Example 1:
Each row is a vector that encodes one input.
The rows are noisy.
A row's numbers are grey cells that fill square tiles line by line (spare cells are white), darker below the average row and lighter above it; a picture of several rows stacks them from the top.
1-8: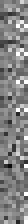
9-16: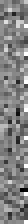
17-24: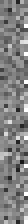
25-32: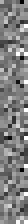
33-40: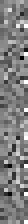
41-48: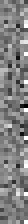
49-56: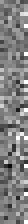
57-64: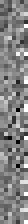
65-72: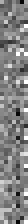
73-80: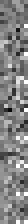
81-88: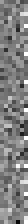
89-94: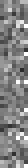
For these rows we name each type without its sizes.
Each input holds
a list of points on a line.
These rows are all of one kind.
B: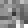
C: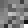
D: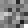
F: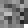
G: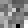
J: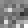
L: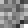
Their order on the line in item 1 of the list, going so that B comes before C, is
B, J, F, C, L, G, D.
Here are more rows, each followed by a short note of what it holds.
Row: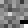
a list of two items
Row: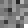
a list of one item
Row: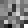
the empty list
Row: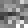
a list of one item
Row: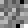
a list of two items
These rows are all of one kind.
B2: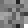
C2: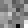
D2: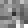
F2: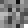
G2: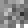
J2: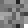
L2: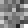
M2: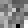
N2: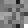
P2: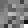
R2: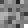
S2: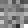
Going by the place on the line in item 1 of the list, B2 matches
F2, J2, N2 and R2.
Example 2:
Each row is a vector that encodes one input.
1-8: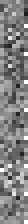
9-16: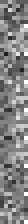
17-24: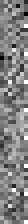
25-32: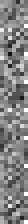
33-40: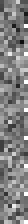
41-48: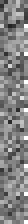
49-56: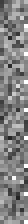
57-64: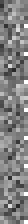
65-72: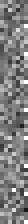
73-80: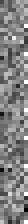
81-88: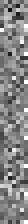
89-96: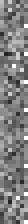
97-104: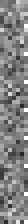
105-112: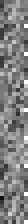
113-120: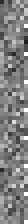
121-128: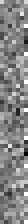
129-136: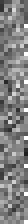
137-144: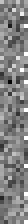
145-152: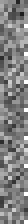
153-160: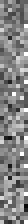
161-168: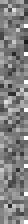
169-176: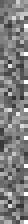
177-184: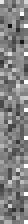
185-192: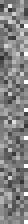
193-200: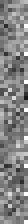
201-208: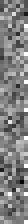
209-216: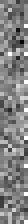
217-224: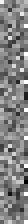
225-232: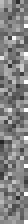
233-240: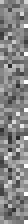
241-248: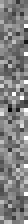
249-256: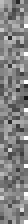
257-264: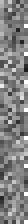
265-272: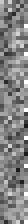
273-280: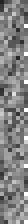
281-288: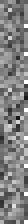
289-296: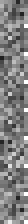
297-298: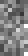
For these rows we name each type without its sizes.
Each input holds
either a point on a circle, or a fixed value, or a point on each of two lines.
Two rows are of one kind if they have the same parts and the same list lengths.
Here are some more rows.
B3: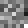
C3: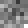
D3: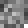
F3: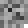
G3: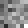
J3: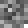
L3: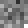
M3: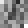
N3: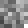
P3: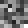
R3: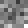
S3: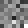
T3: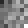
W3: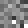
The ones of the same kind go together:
B3, D3, F3, G3, N3, T3
C3, J3, L3, M3, P3, R3
S3, W3

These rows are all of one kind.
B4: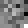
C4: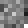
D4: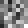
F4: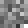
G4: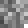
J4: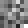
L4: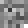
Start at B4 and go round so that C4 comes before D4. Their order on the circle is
B4, C4, G4, D4, J4, F4, L4.
